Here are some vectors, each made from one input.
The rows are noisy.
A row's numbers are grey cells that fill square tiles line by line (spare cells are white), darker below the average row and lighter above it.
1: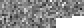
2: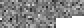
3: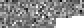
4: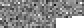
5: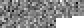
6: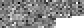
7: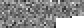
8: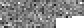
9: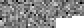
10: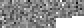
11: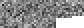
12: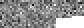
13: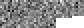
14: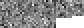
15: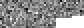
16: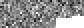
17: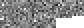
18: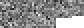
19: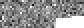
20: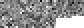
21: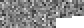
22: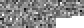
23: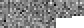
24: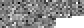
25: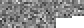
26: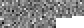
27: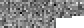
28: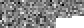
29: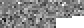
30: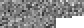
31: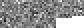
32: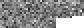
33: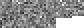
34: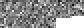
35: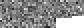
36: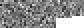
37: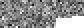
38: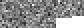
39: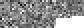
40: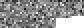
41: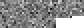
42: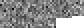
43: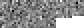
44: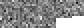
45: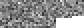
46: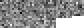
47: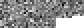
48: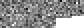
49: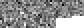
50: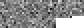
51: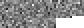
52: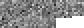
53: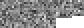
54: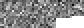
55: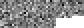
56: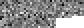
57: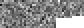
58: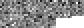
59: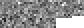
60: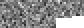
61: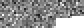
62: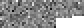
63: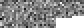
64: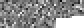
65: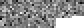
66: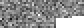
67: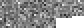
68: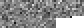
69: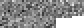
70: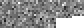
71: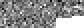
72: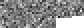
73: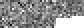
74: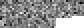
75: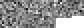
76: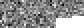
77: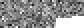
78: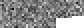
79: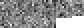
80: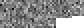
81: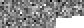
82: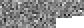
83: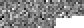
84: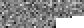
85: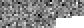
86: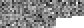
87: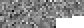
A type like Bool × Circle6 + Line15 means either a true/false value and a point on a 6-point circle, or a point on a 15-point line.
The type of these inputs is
(Line7 + Tree9) × Tree9.
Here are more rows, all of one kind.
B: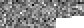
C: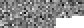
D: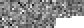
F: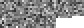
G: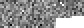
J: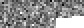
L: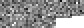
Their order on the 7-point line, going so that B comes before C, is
B, J, F, C, D, L, G.
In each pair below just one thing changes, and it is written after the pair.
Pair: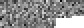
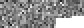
the node of the tree
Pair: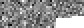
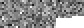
the place on the 7-point line
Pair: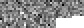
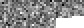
the node of the tree
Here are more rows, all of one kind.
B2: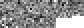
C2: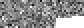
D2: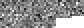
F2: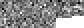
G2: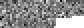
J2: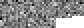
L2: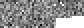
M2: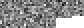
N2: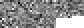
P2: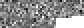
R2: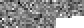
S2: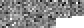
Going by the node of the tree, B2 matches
N2 and R2.
